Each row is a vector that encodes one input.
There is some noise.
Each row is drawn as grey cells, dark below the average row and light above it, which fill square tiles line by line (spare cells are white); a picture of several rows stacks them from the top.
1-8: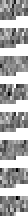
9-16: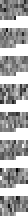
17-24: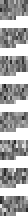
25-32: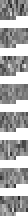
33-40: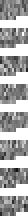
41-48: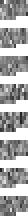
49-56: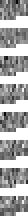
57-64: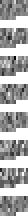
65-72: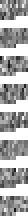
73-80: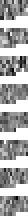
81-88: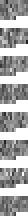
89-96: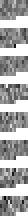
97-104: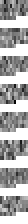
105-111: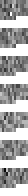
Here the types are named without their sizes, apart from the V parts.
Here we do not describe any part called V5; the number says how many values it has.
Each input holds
a list of items, each a true/false value and a value of V5.
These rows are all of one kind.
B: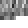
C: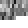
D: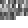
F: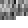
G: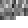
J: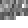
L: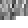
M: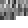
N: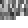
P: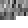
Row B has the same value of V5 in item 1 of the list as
G, L, M and P.
